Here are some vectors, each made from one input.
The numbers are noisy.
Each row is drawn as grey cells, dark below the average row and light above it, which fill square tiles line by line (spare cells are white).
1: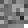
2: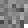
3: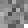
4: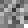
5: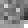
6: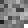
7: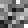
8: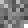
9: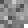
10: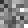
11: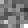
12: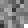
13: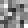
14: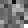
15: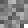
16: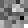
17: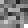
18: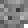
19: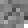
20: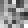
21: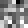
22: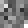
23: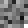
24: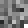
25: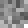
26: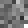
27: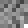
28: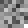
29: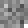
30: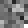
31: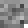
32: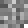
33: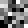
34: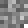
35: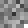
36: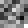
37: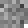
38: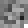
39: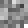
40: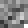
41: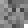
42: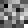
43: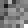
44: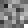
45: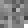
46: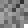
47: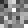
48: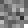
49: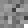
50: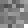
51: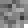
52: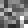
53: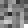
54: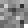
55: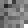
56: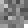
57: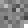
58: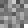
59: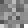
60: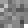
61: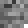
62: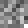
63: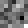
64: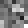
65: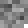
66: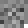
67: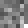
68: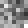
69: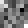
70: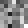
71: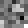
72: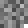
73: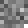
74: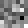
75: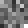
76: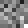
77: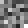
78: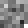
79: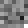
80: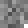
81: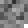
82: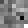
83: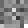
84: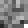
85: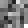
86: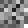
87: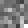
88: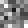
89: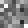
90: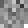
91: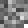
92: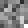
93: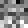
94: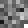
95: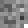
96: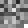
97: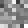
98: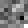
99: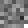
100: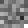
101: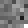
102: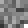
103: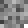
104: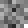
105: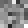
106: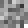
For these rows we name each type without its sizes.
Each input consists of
either a point on a line, or a node of a tree, or three true/false values.
